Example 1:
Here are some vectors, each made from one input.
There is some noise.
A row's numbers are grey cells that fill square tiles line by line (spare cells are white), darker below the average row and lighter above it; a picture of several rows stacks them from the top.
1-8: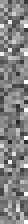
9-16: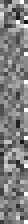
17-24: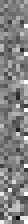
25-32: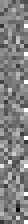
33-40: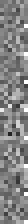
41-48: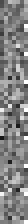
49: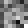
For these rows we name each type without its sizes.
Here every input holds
a list of points on a line.
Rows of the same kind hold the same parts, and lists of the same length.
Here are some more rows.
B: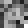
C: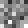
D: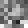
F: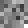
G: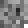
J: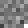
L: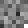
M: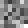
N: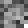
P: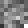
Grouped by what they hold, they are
B, J, M, N, P
C, D
F, G, L

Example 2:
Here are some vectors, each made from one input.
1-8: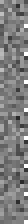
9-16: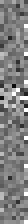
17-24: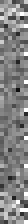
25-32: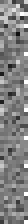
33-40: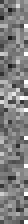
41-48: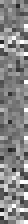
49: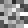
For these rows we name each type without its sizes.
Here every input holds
a list of points on a line.
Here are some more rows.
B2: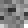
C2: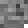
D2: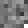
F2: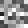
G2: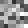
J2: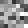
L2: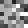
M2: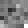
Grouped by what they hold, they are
B2, M2
C2, D2
F2, G2, J2, L2

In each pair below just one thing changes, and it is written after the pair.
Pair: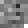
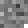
the place on the line in item 1 of the list
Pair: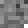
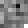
the place on the line in item 2 of the list
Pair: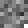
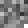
the place on the line in item 2 of the list
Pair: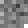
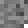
the place on the line in item 1 of the list
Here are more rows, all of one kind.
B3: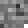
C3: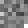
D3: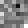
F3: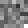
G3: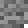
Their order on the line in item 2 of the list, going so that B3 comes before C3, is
D3, B3, C3, F3, G3.
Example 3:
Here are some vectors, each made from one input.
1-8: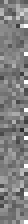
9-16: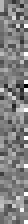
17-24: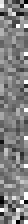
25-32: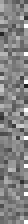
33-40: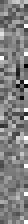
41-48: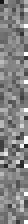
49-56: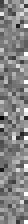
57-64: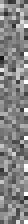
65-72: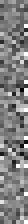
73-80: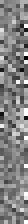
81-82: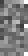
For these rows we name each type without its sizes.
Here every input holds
a label, together with either a fixed value, or three true/false values.
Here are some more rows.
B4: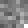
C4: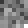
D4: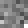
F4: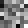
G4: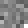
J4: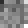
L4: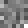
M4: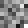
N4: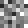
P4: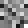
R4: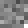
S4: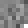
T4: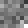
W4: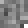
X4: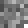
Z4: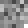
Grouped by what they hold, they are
B4, C4, F4, J4, L4, N4, T4, W4, X4, Z4
D4, G4, M4, P4, R4, S4

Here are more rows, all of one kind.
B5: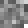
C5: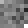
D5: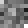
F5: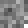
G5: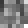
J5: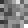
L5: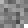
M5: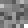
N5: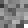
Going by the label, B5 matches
C5, F5 and N5.
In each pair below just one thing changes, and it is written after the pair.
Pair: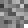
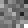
the label
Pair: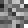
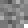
the label
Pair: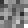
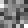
one of the three true/false values
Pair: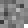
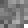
one of the three true/false values
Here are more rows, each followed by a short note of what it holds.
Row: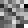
a label and three true/false values
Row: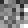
a label and three true/false values
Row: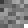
a label and three true/false values
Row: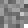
a label and three true/false values
